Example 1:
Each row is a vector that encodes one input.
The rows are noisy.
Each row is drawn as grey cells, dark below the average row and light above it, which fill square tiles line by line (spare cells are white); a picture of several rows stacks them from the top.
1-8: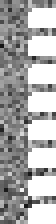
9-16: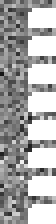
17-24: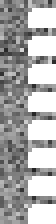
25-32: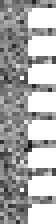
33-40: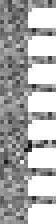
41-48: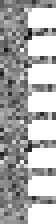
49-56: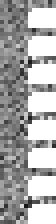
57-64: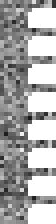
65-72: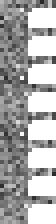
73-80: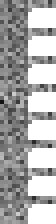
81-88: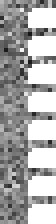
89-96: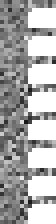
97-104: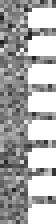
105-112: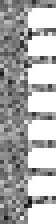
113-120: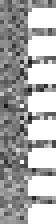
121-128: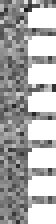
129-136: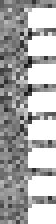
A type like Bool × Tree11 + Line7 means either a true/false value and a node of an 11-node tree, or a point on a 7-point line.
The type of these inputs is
Bool × (Tree12 + Unit) + Line13.
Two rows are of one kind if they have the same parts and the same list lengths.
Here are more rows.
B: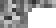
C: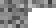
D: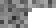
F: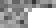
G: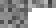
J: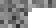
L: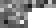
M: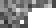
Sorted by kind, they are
B
C, D, F, G, J
L, M

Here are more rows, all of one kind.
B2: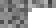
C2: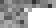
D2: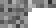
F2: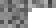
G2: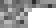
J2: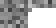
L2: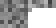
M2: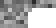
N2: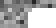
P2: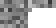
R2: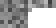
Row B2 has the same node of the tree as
F2, L2, N2 and R2.
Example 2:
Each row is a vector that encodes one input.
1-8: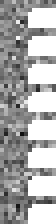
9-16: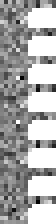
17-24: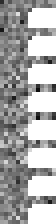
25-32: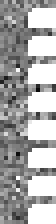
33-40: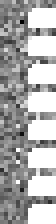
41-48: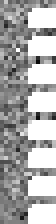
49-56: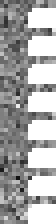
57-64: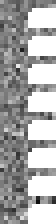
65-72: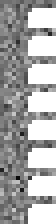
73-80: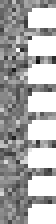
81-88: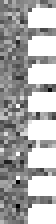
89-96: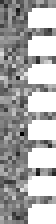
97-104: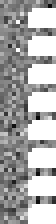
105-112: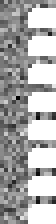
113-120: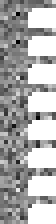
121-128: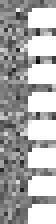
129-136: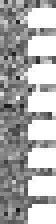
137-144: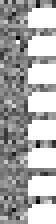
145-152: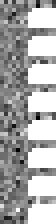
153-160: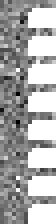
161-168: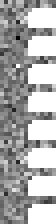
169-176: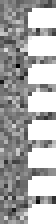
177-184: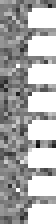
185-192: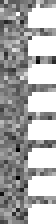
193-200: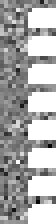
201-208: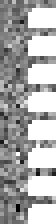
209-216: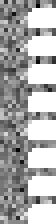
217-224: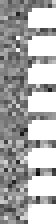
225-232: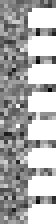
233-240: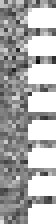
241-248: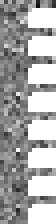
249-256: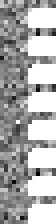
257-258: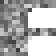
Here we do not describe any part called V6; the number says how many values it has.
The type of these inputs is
Circle9 + Tree20 × V6.
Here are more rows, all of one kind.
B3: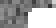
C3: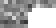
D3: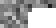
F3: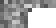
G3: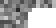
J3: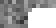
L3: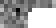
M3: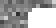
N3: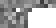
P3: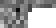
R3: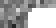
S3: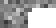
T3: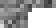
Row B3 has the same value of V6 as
G3, L3 and M3.
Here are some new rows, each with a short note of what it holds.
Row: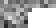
a node of a 20-node tree and a value of V6
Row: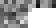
a point on a 9-point circle
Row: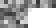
a point on a 9-point circle
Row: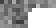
a node of a 20-node tree and a value of V6
